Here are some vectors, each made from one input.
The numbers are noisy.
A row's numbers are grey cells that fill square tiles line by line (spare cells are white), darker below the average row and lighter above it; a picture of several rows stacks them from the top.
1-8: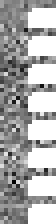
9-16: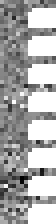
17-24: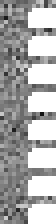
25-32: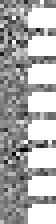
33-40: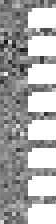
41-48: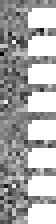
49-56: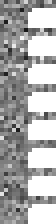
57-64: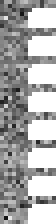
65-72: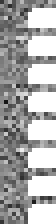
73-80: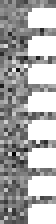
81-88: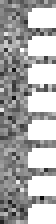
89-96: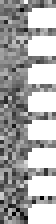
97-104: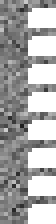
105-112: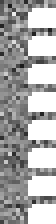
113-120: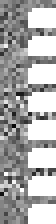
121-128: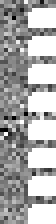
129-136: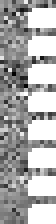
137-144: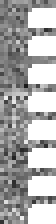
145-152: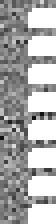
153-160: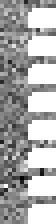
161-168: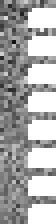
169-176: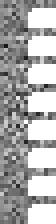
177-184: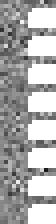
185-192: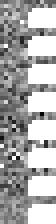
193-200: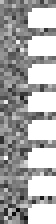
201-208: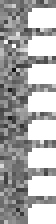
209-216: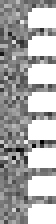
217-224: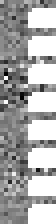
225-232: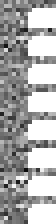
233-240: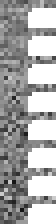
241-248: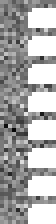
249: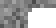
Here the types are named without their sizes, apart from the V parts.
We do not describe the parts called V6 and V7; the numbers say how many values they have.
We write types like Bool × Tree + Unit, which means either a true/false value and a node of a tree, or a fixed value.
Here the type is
Label × (Tree + V7) + Line + V6.
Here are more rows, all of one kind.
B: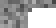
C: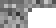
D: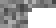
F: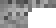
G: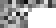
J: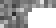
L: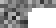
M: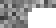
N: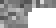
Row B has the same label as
C, D and J.
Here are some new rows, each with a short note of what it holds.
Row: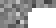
a point on a line
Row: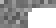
a label and a value of V7
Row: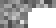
a point on a line
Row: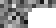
a label and a node of a tree
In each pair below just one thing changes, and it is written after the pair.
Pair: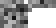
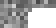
the node of the tree
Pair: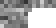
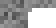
the node of the tree
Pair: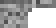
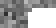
the label
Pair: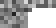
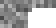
the node of the tree
